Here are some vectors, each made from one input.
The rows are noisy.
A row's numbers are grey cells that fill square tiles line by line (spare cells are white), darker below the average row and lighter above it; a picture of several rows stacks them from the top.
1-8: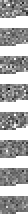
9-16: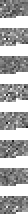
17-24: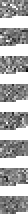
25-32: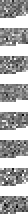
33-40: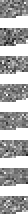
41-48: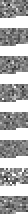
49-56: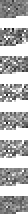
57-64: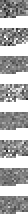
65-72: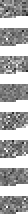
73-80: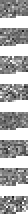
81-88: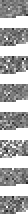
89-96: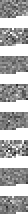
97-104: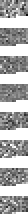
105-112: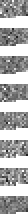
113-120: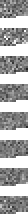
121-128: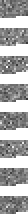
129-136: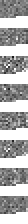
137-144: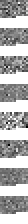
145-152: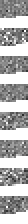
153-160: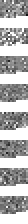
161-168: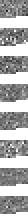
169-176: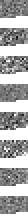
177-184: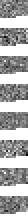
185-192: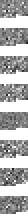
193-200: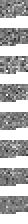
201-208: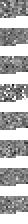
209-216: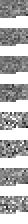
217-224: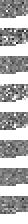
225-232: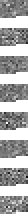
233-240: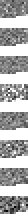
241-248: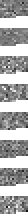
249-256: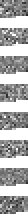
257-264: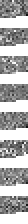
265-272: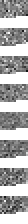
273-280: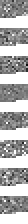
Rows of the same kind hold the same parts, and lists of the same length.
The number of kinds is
3.
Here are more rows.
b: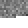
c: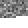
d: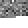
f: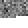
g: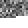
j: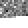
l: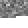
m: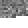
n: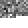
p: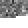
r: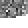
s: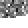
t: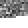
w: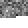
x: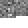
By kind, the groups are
b, m, p, r, s, w
c, d, g, j, t
f, l, n, x

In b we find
a point on a 10-point circle and a point on a 4-point line.
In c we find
a point on a 9-point circle.
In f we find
a point on a 10-point circle and three true/false values.
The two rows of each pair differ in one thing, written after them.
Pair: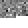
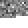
the place on the 10-point circle
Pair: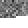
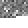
one of the three true/false values
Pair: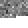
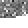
the place on the 10-point circle
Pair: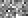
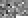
one of the three true/false values
